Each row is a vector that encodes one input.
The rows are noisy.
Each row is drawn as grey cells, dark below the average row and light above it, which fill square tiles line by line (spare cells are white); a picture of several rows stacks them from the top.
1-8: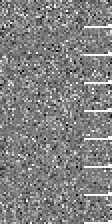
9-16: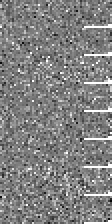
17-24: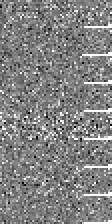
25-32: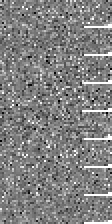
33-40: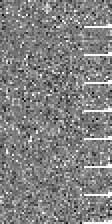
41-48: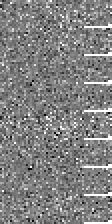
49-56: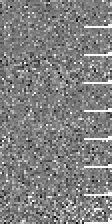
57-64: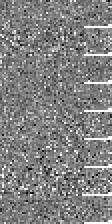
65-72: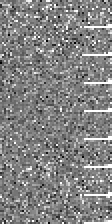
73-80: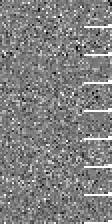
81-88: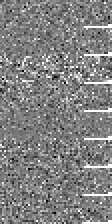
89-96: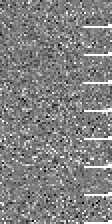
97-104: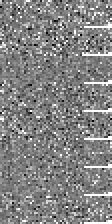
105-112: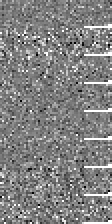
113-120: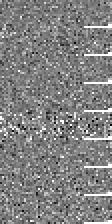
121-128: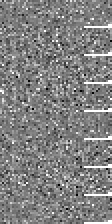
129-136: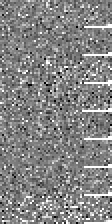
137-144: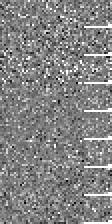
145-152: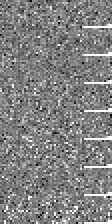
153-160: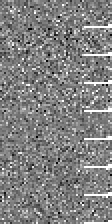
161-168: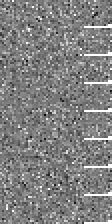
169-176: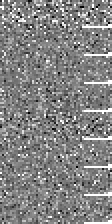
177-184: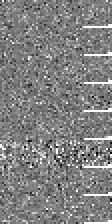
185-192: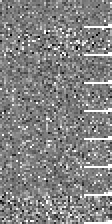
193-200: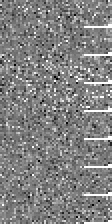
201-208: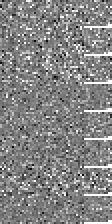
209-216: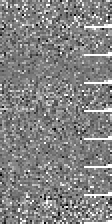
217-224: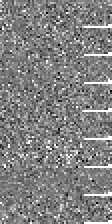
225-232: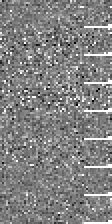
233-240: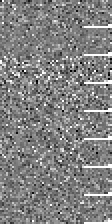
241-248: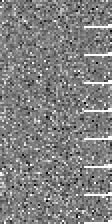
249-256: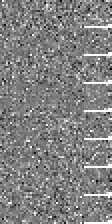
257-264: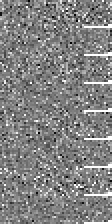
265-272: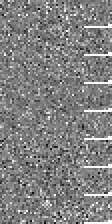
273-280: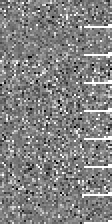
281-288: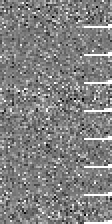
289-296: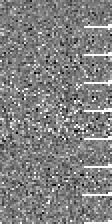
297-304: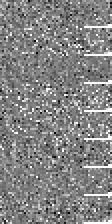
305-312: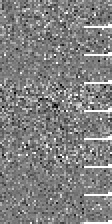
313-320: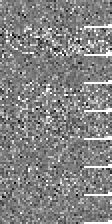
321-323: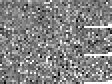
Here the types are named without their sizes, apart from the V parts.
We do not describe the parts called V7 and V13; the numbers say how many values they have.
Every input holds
a label and a value of V7, together with either a point on a line, or a value of V13.
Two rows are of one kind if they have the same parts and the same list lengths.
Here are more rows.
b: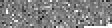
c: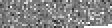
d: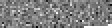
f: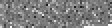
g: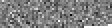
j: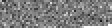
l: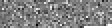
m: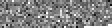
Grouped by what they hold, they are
b, c, d, f, l
g, j, m

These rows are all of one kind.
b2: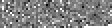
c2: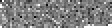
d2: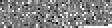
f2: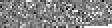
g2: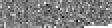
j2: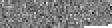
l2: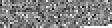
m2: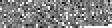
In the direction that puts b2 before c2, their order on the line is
d2, f2, b2, j2, l2, g2, c2, m2.
